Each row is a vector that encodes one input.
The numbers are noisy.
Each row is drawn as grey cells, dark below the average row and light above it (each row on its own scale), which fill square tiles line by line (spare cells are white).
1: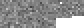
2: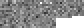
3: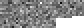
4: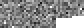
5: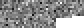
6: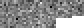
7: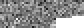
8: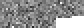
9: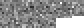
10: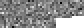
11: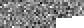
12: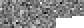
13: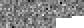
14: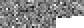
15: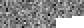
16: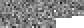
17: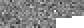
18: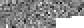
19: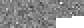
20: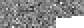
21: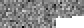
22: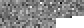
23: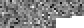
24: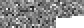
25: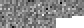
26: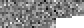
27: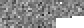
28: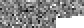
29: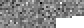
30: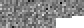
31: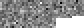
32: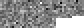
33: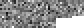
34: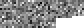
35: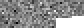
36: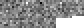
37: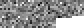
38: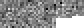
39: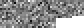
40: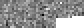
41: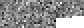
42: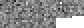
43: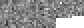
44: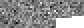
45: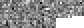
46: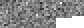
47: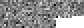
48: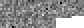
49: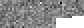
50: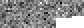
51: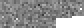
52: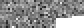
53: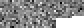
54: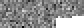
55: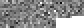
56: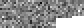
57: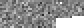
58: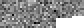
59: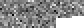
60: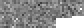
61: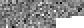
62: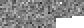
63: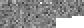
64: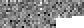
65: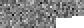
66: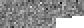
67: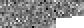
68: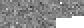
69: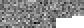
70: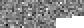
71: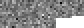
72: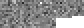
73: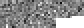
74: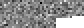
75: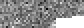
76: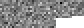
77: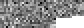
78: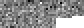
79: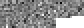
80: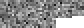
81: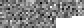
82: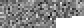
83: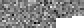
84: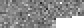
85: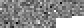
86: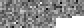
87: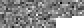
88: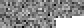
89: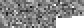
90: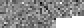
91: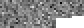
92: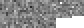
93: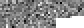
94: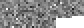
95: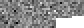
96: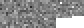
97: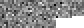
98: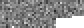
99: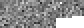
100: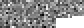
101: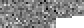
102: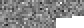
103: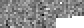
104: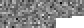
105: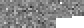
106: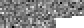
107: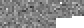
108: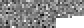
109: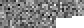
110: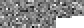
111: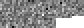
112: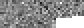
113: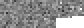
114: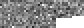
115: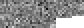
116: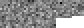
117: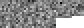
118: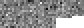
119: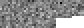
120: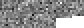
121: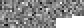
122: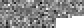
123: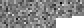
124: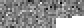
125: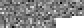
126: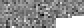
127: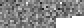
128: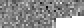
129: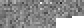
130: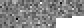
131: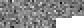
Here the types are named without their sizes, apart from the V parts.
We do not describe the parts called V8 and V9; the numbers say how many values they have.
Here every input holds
a value of V9, together with either a node of a tree, or a true/false value and a value of V8.
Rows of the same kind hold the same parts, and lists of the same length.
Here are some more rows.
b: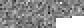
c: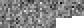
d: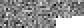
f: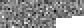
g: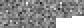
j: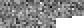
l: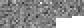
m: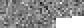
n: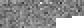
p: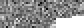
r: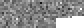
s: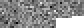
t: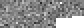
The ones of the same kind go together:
b, f, g, m, p, r, t
c, d, j, l, n, s

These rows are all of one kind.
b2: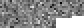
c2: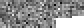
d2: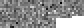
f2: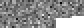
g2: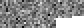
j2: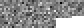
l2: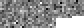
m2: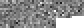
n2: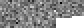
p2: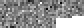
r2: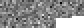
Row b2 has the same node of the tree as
d2, m2 and n2.
